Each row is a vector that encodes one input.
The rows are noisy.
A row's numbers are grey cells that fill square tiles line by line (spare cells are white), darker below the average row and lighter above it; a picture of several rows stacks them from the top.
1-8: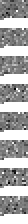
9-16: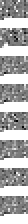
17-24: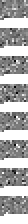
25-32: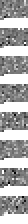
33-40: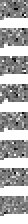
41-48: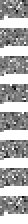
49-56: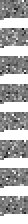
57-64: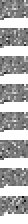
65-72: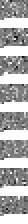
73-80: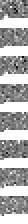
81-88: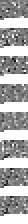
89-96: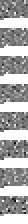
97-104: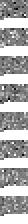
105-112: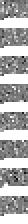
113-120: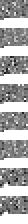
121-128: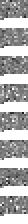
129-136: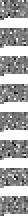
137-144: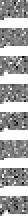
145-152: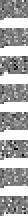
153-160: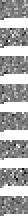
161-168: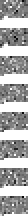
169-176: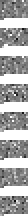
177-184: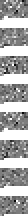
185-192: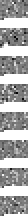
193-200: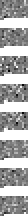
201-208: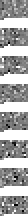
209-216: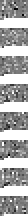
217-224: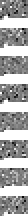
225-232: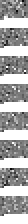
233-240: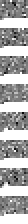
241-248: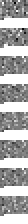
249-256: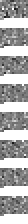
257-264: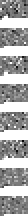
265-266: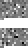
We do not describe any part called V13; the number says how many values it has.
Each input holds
a value of V13, together with either a point on a 5-point line, or a node of a 15-node tree.
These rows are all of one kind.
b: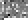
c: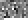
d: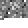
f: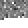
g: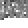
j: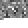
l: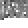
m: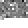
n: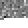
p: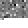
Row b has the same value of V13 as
g and l.
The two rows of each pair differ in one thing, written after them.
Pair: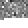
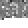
the place on the 5-point line
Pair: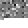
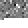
the place on the 5-point line
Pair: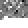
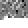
the place on the 5-point line
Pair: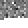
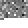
the place on the 5-point line
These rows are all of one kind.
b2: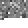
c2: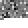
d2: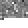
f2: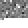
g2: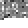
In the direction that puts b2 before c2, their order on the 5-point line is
d2, f2, b2, g2, c2.
